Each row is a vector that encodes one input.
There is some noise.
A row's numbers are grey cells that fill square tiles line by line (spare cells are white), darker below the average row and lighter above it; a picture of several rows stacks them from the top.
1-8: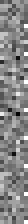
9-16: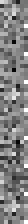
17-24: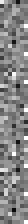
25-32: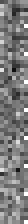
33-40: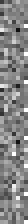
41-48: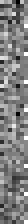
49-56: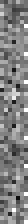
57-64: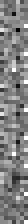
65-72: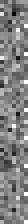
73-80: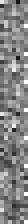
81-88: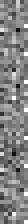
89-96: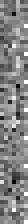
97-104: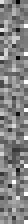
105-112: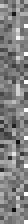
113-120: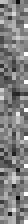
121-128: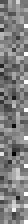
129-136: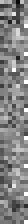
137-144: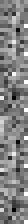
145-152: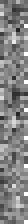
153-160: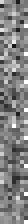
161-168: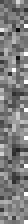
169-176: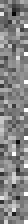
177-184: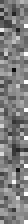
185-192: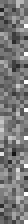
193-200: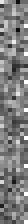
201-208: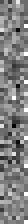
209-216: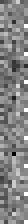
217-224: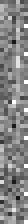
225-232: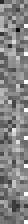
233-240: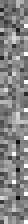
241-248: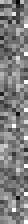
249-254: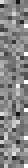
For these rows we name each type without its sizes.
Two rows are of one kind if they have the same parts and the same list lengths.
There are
4 kinds of row.
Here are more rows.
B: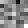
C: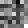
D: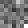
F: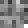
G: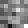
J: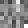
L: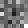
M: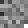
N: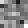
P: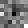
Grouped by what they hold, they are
B, N
C
D, L, P
F, G, J, M

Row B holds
a point on a circle.
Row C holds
a fixed value.
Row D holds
three true/false values.
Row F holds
a point on a circle and three true/false values.
